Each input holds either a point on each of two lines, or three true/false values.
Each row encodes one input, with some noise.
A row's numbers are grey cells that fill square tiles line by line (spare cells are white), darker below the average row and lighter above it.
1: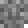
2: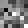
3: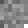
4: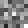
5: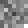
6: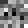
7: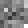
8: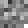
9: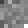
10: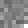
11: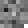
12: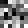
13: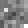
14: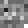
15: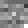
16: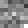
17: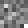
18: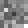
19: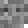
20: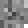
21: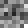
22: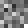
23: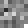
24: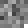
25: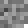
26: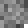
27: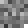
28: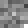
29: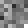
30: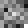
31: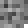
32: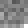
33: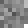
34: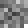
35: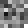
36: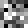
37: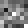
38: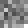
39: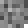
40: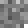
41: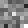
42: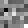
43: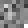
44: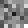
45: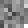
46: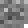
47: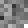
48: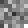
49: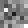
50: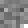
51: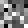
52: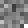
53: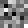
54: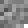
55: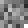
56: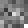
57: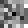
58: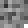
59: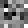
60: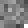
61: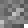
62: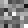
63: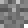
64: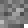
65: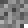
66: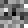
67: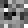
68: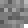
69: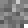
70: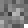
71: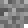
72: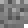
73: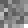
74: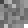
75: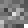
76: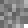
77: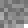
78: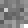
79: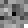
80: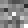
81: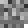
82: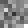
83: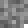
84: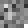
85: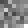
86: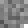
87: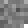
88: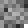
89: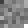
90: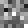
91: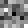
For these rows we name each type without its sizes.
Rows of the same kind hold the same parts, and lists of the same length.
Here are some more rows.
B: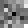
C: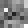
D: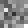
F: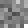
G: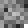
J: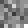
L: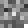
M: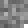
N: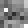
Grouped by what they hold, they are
B, C, D, F, J, L, M, N
G

